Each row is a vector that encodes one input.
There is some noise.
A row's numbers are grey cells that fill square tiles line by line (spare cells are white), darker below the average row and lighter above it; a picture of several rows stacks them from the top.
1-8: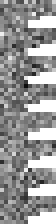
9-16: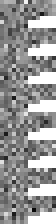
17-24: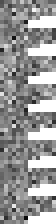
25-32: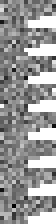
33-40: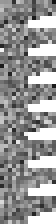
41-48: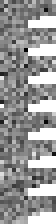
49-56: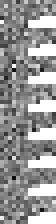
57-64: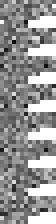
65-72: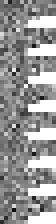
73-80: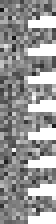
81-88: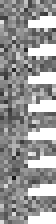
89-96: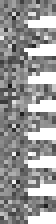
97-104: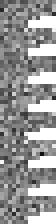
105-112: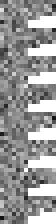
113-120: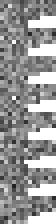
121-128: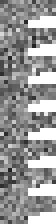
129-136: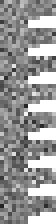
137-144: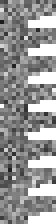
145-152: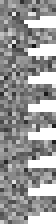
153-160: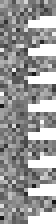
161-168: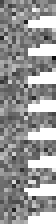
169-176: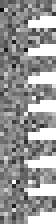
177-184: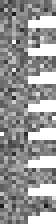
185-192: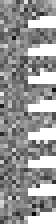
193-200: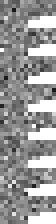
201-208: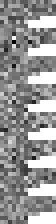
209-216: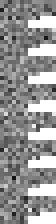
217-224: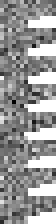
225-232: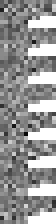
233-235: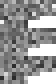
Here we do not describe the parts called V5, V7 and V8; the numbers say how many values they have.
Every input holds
a point on a 6-point circle, together with either a value of V5, a value of V7 and a value of V8, or a list of up to two points on a 4-point line.
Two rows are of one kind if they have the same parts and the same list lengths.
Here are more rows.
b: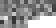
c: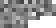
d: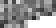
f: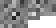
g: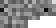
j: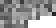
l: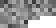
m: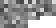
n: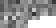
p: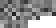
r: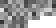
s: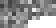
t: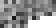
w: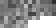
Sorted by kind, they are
b, d, f, r, t
c, g, m
j, l, n, s
p, w

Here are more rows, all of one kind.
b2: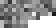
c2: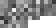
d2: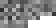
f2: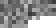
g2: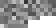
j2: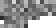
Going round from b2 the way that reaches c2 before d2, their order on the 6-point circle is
b2, j2, c2, g2, f2, d2.
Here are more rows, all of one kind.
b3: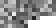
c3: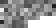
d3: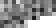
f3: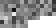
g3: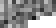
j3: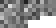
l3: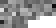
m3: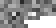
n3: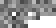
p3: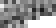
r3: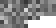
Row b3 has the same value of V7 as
f3, l3, m3 and p3.
